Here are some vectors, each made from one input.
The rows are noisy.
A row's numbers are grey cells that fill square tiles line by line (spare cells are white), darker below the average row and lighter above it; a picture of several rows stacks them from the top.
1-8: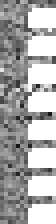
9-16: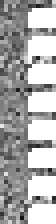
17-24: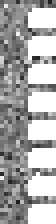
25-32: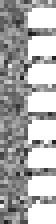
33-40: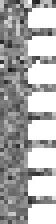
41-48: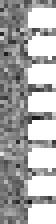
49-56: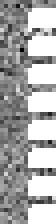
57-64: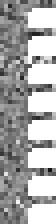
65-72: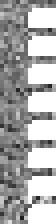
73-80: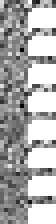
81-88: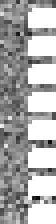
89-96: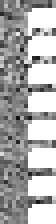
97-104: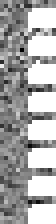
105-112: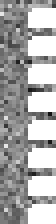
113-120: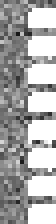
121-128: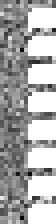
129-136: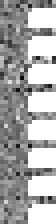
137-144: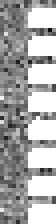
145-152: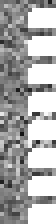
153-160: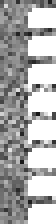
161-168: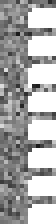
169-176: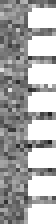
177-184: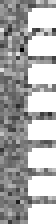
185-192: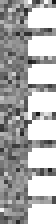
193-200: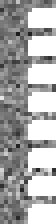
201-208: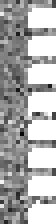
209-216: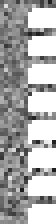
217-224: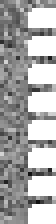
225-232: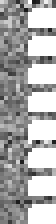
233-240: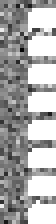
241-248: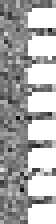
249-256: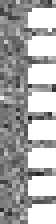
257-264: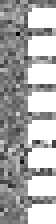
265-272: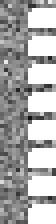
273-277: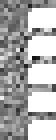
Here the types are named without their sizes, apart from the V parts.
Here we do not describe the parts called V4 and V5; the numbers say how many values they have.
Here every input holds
either a value of V4 and a value of V5, or a list of points on a line.
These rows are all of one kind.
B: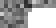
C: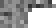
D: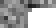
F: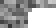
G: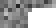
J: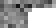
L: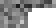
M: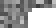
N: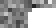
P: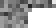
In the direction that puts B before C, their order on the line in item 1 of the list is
B, N, F, D, G, J, M, L, C, P.
